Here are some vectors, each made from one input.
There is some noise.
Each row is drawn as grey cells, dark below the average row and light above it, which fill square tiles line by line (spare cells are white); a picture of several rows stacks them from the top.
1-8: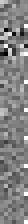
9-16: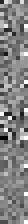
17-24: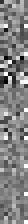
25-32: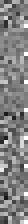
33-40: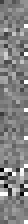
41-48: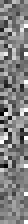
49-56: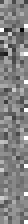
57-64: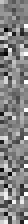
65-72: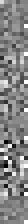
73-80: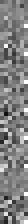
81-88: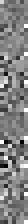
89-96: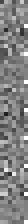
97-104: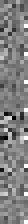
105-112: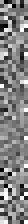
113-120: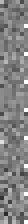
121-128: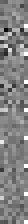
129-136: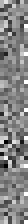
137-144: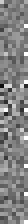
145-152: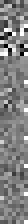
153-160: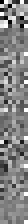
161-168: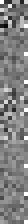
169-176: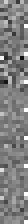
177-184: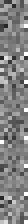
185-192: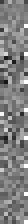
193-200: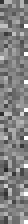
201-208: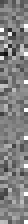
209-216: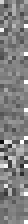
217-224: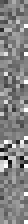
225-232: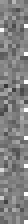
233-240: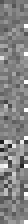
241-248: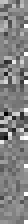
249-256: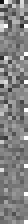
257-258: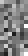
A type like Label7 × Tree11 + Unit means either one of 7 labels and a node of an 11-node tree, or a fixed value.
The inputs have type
(Circle9 + Line9) × Circle10.
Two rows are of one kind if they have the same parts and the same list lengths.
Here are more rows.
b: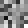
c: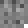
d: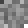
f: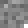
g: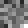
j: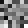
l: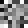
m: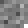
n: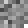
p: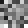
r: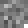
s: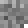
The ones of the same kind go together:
b, c, d, f, m, p, s
g, j, l, n, r

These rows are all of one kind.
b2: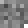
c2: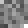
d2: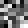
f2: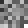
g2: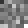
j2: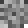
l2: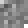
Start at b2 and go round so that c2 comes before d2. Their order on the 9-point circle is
b2, j2, c2, f2, l2, g2, d2.
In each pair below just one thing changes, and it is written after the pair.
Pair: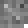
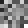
the place on the 9-point circle
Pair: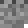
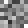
the place on the 10-point circle
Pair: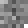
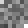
the place on the 9-point circle
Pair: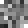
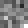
the place on the 10-point circle
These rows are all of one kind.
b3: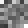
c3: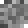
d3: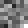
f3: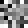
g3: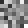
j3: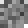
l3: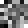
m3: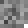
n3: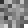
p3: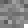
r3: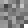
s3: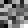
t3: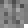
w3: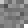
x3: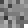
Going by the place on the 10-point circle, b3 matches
j3, l3, r3 and w3.
